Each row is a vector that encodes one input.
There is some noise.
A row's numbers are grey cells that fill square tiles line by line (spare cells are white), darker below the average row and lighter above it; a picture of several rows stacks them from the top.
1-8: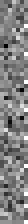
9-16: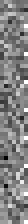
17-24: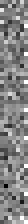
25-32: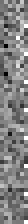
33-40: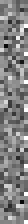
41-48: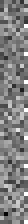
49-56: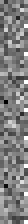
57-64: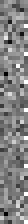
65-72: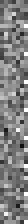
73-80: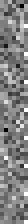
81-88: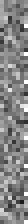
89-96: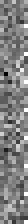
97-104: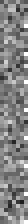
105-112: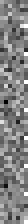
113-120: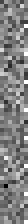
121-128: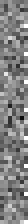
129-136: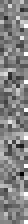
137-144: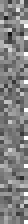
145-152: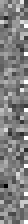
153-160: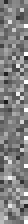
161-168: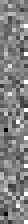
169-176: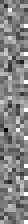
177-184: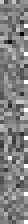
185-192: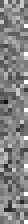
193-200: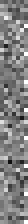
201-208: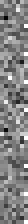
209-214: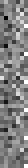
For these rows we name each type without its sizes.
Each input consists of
a point on a line, together with either a point on a circle and a true/false value, or a fixed value.
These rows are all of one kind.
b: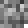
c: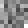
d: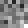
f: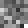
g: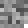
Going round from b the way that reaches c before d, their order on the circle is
b, f, c, d, g.
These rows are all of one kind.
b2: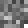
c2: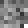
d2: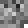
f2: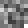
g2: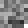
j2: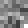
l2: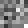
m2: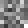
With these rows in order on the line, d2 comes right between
c2 and f2.
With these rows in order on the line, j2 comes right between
g2 and m2.
